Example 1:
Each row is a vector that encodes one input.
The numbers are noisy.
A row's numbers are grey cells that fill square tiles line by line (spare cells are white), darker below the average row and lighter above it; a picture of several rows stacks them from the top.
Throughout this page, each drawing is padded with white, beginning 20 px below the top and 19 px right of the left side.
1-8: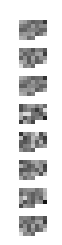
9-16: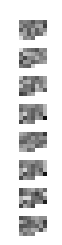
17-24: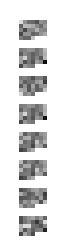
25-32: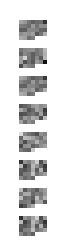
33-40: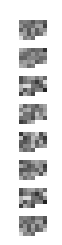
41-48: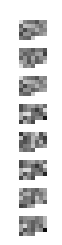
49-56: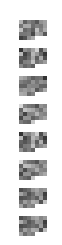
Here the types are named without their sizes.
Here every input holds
a point on a line.
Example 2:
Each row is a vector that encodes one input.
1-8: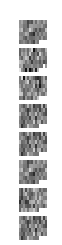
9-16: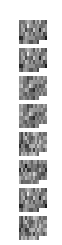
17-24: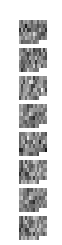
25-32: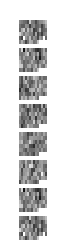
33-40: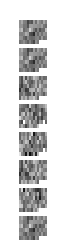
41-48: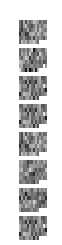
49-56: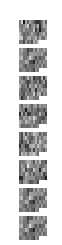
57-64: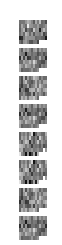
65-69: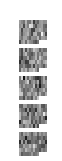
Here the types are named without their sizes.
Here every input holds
a label.
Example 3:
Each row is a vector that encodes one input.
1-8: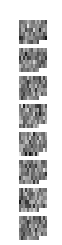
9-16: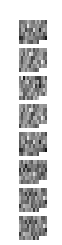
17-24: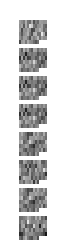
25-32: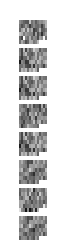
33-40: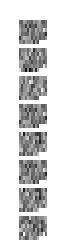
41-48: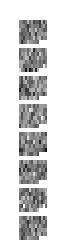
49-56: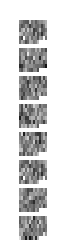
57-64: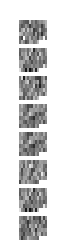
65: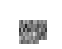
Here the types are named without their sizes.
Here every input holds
a label.
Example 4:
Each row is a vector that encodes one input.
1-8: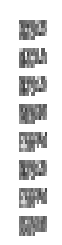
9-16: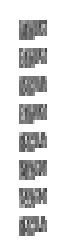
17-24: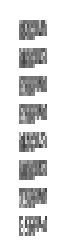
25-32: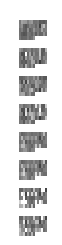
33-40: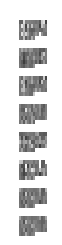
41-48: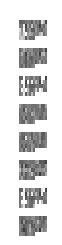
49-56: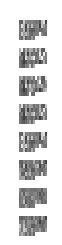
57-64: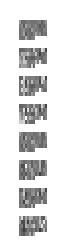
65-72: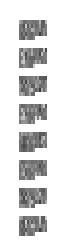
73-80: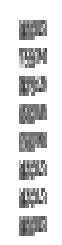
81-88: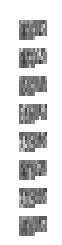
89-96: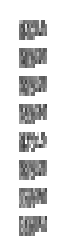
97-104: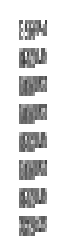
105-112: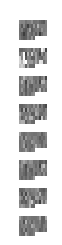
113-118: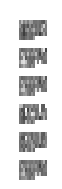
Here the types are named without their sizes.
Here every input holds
a point on a circle.
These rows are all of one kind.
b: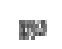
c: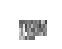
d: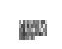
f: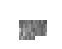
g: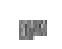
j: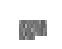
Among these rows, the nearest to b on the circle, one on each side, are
c and d.
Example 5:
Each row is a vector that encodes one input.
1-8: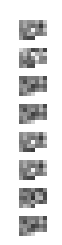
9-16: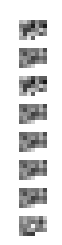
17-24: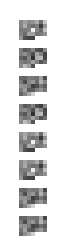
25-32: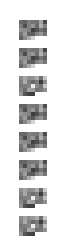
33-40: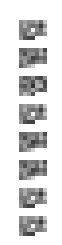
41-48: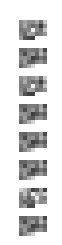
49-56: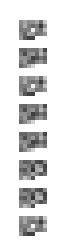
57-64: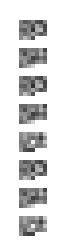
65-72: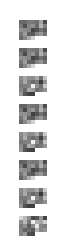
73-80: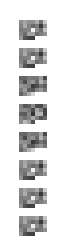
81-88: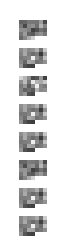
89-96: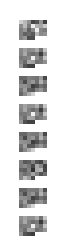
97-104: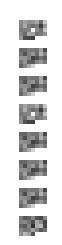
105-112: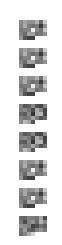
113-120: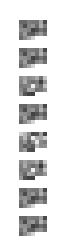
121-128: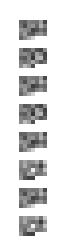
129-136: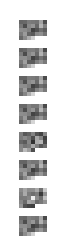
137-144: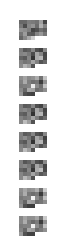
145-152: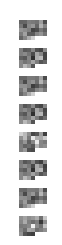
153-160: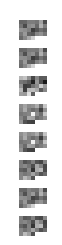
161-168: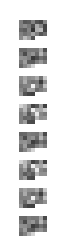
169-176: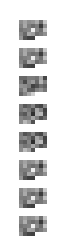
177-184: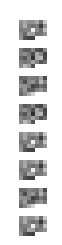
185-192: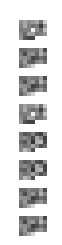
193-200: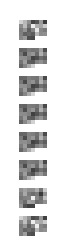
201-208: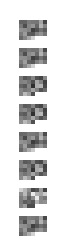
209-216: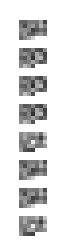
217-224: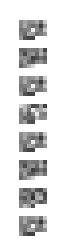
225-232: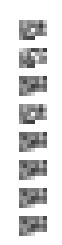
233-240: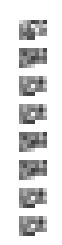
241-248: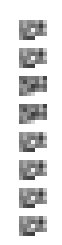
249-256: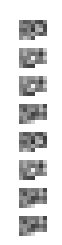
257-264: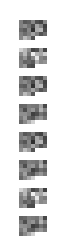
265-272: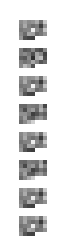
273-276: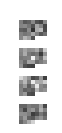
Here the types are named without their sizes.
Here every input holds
a label.
